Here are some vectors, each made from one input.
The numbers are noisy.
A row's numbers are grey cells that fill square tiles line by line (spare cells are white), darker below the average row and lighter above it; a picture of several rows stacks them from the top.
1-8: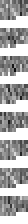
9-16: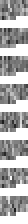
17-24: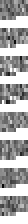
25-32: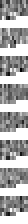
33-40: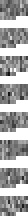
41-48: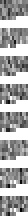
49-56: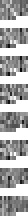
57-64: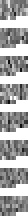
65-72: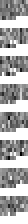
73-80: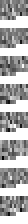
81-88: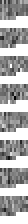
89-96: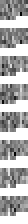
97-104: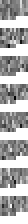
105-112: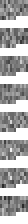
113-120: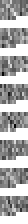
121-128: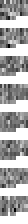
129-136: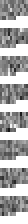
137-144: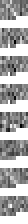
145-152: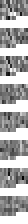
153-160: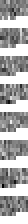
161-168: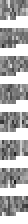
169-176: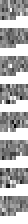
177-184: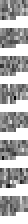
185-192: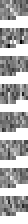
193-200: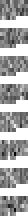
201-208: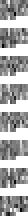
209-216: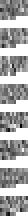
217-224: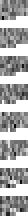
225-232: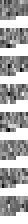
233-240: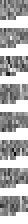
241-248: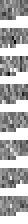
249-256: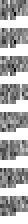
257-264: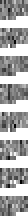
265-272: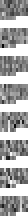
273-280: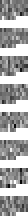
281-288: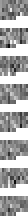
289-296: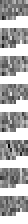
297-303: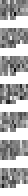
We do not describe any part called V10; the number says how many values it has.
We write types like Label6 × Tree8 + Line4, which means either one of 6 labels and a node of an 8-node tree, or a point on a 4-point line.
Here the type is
(Circle8 + Unit) × Line6 × V10.
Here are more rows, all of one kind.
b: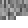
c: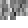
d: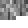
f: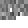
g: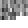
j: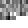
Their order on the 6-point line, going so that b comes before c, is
j, d, b, f, g, c.
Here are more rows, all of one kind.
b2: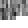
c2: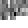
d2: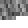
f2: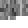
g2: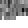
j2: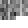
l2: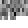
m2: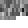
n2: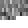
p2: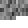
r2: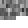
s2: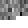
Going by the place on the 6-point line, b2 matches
f2 and j2.
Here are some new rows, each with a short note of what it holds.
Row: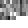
a point on a 6-point line and a value of V10
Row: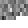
a point on a 6-point line and a value of V10
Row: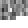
a point on a 6-point line and a value of V10
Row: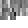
a point on a 6-point line and a value of V10
